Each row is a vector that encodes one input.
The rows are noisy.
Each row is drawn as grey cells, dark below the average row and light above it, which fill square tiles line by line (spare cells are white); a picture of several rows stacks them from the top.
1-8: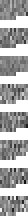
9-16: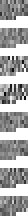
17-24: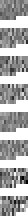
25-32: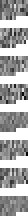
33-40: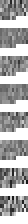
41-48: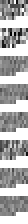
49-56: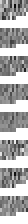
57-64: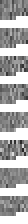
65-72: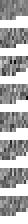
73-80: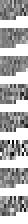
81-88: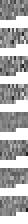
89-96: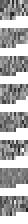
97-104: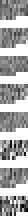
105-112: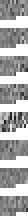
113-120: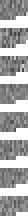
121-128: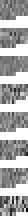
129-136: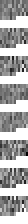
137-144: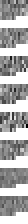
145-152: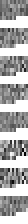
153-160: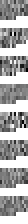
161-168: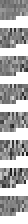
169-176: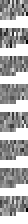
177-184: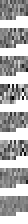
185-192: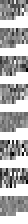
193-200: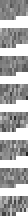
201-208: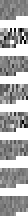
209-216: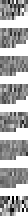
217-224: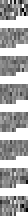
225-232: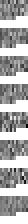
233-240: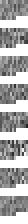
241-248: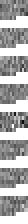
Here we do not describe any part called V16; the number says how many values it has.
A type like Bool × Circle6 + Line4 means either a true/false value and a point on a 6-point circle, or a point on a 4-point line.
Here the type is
List2(Line6) × V16.
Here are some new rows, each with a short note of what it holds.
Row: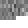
a value of V16, together with a list of one item
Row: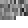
a value of V16, together with the empty list
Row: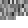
a value of V16, together with the empty list
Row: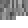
a value of V16, together with a list of two items
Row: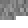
a value of V16, together with a list of two items
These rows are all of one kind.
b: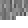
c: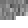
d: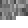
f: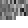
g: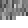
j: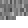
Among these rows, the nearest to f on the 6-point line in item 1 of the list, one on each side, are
b and j.
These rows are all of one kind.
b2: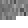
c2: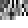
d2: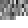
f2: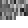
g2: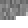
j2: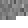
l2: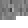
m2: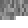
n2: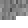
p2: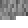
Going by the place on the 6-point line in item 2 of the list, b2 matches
d2, f2, l2 and n2.
